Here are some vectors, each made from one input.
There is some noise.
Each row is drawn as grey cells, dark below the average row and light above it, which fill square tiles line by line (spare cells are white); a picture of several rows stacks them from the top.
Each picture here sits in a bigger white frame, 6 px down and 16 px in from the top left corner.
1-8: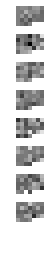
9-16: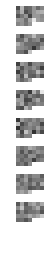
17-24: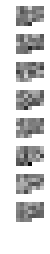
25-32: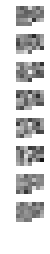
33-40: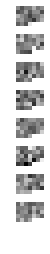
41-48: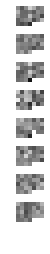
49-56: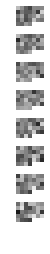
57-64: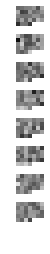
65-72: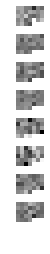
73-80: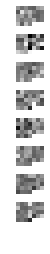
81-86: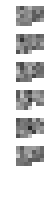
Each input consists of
a node of a 9-node tree.
